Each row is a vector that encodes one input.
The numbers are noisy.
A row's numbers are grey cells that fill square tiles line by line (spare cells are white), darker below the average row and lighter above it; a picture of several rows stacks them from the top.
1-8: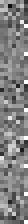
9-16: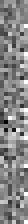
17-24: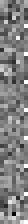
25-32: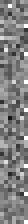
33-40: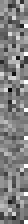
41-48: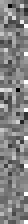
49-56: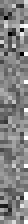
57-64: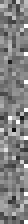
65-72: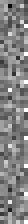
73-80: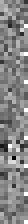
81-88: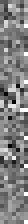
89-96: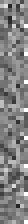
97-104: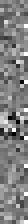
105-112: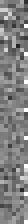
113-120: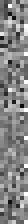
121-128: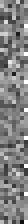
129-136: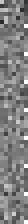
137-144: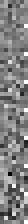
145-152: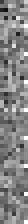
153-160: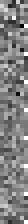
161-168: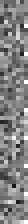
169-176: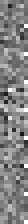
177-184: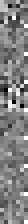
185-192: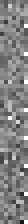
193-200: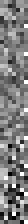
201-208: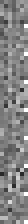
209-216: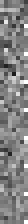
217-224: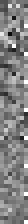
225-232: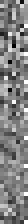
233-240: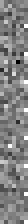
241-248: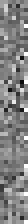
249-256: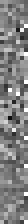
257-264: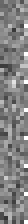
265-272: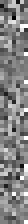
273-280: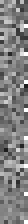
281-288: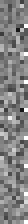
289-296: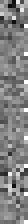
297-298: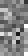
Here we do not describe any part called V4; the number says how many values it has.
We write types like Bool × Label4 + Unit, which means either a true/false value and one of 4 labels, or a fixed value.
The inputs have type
Line3 × Line5 × V4 + Line9 + Line11.
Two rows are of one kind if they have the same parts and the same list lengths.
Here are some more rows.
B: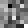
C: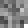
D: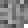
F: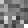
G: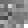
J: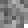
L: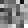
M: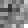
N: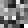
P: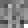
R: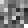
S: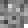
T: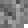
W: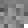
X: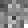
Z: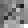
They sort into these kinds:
B, J, L, M, T, W, X
C, D, N, P, S
F, G, R, Z

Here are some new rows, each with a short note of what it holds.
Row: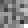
a point on a 9-point line
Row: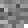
a point on a 3-point line, a point on a 5-point line and a value of V4
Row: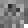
a point on an 11-point line
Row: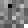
a point on an 11-point line
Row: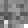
a point on a 3-point line, a point on a 5-point line and a value of V4
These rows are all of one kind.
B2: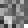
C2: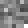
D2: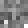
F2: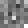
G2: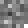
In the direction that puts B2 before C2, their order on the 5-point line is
B2, F2, C2, G2, D2.
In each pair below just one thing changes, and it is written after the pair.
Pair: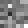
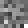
the place on the 3-point line
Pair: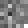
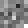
the place on the 3-point line
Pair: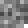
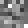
the place on the 5-point line
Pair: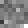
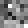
the place on the 5-point line
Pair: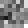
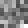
the place on the 3-point line
